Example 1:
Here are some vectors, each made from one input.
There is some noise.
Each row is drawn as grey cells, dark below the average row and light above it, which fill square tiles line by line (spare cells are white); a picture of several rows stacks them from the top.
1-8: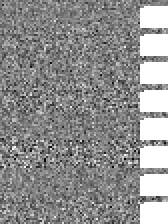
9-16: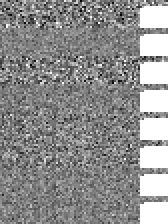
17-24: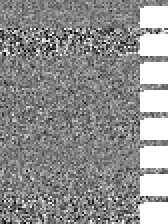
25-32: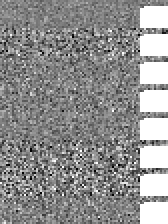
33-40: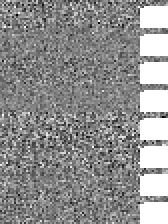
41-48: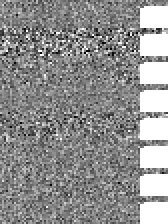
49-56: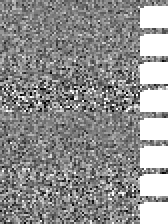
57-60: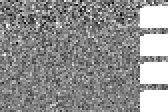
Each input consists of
a list of up to two points on a 6-point line.
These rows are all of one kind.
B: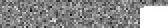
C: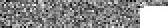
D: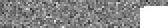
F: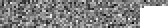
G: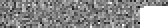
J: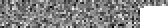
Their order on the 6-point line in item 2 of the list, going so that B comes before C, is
D, J, G, B, C, F.
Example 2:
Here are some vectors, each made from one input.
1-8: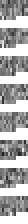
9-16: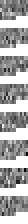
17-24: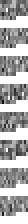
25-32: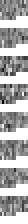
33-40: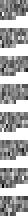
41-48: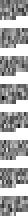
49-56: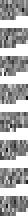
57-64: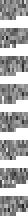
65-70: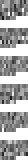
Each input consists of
a node of a 9-node tree and four true/false values.
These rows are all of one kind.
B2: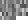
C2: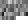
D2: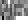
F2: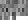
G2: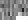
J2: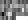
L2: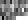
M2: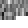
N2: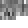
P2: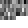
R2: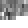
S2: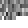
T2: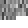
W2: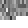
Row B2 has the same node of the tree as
N2, R2, S2 and W2.
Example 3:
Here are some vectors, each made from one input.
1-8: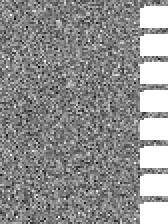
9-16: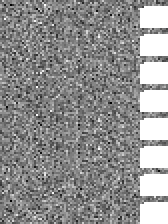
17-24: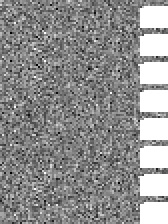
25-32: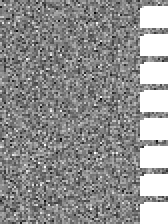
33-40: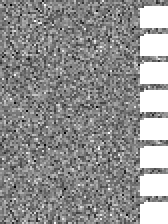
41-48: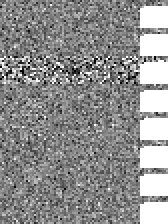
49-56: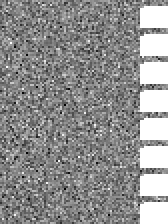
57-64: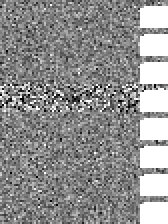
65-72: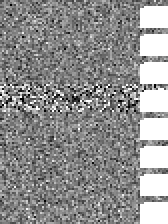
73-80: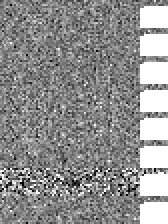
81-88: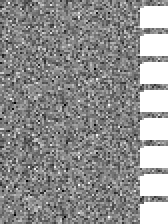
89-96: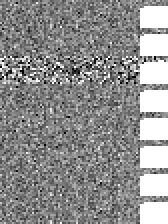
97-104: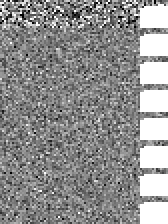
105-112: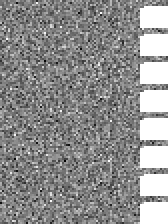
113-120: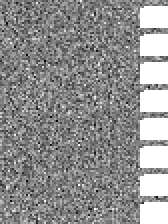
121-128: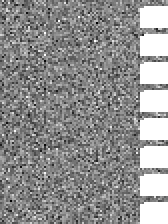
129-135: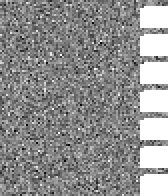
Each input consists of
a list of up to two points on an 11-point line.
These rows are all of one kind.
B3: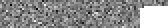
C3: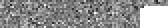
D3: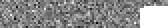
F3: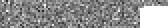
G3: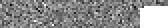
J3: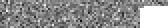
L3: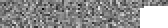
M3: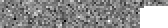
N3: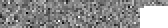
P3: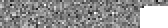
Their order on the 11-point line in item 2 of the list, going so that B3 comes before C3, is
B3, J3, F3, P3, L3, M3, C3, N3, G3, D3.
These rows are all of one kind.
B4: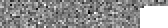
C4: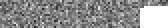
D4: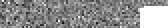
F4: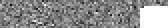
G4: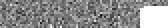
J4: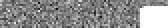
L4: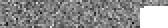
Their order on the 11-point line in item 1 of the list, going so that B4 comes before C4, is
B4, F4, D4, J4, L4, G4, C4.
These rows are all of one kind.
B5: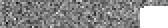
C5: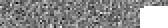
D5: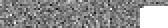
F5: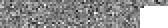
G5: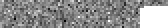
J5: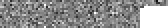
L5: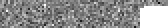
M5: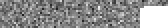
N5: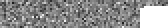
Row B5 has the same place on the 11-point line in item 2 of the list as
F5, L5 and M5.
